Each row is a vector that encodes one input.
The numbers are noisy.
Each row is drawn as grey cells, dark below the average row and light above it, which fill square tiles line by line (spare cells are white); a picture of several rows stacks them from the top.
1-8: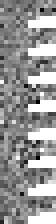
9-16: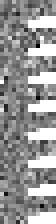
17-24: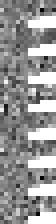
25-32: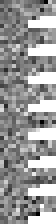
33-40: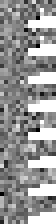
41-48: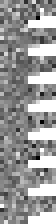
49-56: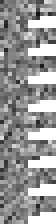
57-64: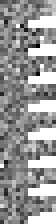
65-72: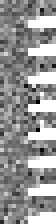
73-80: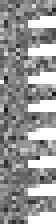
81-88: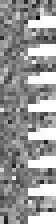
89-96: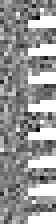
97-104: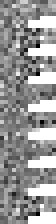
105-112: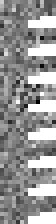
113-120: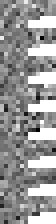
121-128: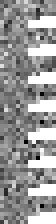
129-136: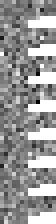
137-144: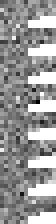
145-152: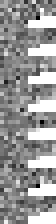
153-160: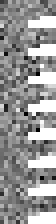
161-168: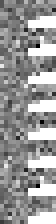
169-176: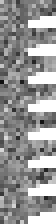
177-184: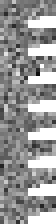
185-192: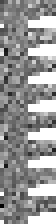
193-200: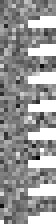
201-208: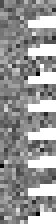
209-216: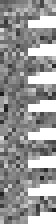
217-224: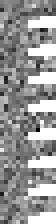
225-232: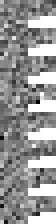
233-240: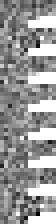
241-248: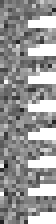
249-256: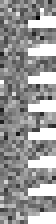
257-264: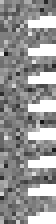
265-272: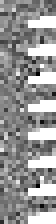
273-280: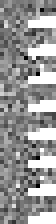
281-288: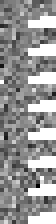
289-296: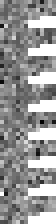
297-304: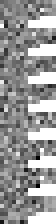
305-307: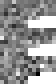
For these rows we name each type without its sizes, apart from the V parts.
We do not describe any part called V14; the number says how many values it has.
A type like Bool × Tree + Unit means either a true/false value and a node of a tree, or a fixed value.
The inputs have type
List(Line) × V14.
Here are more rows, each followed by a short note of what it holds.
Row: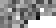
a value of V14, together with the empty list
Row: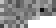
a value of V14, together with a list of one item
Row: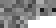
a value of V14, together with a list of one item
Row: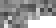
a value of V14, together with a list of three items
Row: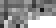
a value of V14, together with a list of two items
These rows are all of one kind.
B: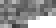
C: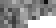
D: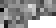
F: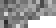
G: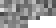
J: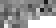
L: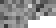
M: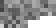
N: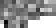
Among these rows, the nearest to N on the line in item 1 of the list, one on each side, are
D and L.
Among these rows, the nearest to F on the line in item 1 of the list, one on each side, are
L and M.
